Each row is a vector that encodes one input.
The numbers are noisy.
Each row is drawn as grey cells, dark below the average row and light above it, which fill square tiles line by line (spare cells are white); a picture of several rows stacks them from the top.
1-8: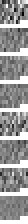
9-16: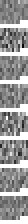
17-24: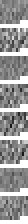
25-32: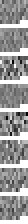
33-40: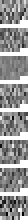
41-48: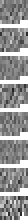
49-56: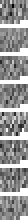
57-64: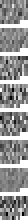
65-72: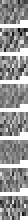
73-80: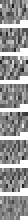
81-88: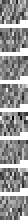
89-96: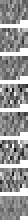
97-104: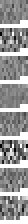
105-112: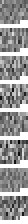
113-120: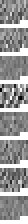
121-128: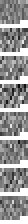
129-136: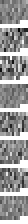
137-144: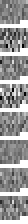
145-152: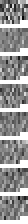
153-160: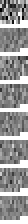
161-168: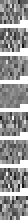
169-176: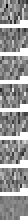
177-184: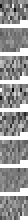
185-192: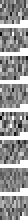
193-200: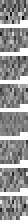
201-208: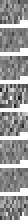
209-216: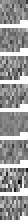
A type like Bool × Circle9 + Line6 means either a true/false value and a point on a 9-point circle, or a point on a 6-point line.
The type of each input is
Bool × Circle9 + Unit.
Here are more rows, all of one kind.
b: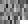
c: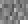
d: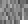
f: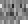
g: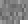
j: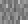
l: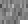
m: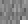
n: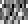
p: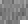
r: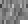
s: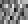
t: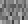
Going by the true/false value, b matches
d and s.
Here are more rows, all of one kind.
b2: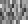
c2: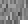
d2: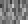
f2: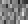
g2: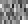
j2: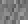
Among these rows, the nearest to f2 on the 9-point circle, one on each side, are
b2 and g2.
